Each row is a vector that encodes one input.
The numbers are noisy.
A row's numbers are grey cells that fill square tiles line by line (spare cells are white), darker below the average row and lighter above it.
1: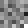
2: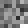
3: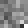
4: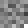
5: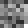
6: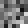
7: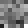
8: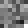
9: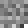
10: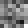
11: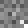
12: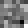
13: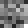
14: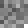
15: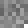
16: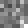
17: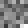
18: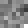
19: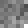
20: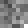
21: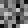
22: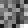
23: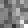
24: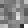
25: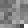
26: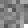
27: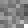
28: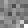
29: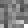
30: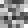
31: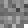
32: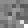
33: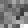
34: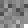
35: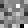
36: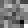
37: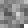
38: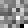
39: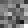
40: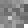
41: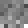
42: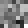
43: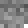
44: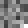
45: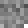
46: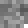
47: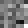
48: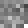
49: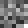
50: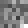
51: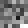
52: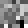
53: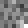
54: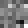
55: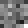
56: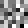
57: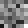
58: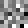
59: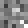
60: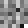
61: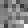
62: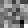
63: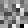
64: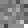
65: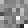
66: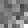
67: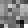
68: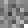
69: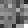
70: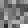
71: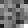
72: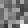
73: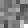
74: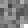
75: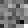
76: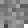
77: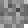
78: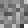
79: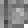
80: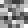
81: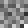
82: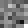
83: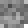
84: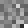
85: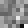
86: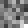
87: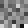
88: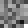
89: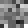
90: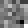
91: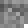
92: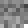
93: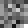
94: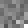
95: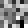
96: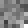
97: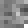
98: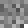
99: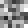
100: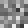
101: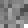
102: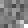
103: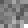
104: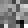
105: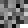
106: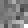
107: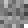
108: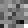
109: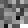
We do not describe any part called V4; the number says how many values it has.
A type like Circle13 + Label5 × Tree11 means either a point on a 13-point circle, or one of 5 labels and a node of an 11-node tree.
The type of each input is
List2(Bool × V4).
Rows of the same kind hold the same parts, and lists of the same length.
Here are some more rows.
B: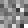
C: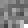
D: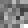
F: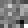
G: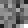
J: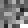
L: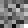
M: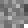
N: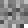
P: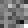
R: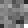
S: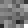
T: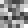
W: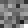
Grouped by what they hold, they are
B, C, D, J, M, N
F, G, L, P, R, S, W
T

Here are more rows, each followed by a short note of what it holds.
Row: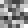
the empty list
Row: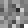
a list of two items
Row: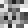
the empty list
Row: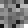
a list of one item
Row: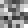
the empty list
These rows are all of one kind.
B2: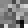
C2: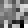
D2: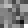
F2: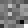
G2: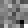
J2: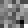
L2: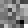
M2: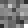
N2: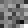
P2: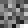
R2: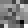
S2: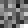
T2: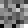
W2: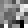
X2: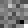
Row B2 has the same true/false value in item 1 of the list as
L2, R2, T2 and W2.
